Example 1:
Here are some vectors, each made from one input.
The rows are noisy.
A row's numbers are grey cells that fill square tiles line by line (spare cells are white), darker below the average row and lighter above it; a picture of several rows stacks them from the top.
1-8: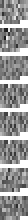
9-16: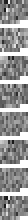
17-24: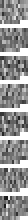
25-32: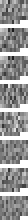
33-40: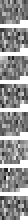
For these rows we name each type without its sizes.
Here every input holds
a node of a tree.
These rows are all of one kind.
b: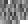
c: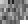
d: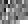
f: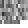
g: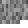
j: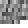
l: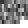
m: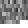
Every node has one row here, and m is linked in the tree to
g and l.
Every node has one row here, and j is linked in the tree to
f and g.
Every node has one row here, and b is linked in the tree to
d and g.
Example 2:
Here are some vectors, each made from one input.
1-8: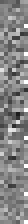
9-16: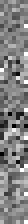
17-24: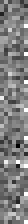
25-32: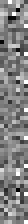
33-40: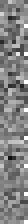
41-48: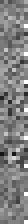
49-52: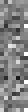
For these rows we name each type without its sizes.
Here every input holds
a point on a line.
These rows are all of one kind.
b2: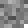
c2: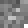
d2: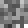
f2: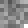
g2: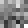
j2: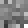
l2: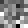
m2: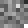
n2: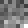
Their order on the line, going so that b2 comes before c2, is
m2, b2, g2, j2, d2, c2, f2, l2, n2.
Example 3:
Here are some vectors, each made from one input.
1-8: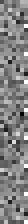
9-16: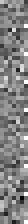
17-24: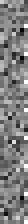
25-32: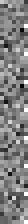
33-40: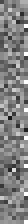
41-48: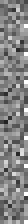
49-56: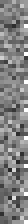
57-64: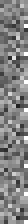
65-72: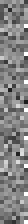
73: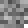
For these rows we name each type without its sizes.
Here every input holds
a point on a line.
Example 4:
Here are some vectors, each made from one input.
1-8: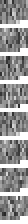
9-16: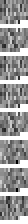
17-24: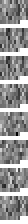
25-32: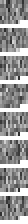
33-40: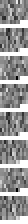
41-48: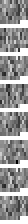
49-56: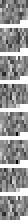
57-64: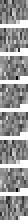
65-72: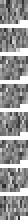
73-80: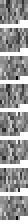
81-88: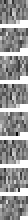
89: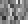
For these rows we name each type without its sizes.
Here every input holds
a label.
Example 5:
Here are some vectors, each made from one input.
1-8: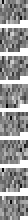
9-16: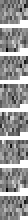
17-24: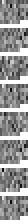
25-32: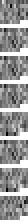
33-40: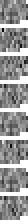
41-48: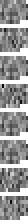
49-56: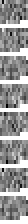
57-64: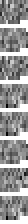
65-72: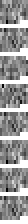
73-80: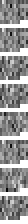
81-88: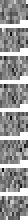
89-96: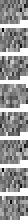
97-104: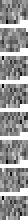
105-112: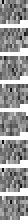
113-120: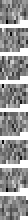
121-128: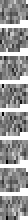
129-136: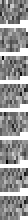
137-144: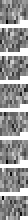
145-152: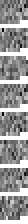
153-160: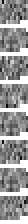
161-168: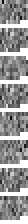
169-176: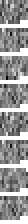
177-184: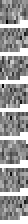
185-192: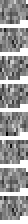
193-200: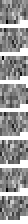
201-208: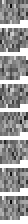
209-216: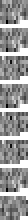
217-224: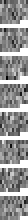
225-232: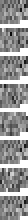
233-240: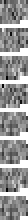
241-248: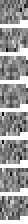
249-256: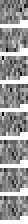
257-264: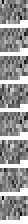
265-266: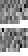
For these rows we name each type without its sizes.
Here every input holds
a label.
